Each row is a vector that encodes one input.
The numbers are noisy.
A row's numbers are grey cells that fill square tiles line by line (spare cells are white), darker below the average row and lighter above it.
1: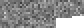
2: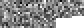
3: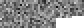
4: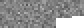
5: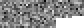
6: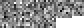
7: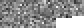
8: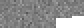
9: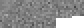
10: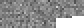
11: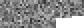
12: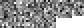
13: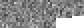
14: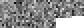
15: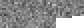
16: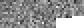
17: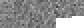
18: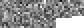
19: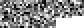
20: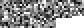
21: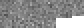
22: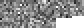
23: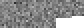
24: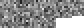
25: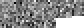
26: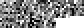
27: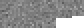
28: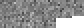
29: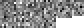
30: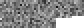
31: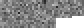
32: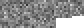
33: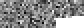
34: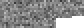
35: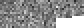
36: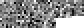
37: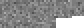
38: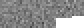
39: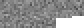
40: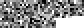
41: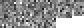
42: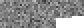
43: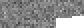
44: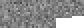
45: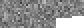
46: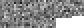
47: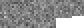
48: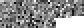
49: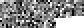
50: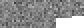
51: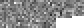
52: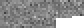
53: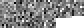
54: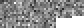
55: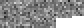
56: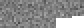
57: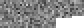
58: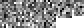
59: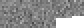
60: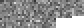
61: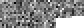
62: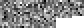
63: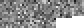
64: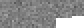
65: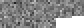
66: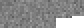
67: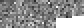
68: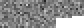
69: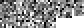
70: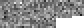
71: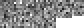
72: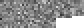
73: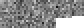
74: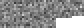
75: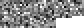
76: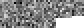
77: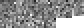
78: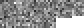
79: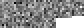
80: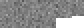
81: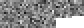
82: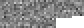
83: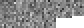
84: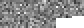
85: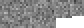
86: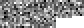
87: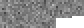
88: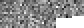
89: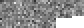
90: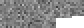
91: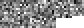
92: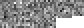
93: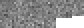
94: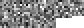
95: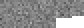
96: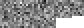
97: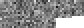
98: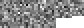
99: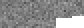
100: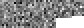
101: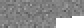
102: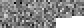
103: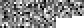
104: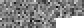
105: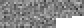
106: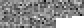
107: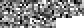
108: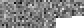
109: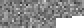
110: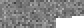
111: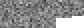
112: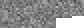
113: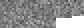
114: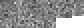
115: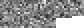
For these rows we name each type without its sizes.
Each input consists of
a point on a line, together with either a fixed value, or four true/false values.
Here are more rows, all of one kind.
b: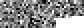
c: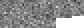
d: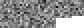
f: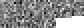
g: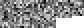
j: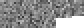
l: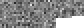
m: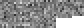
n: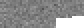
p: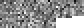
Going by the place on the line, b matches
d and g.
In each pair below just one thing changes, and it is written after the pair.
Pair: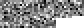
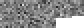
the place on the line
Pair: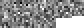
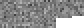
the place on the line
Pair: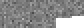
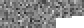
one of the four true/false values
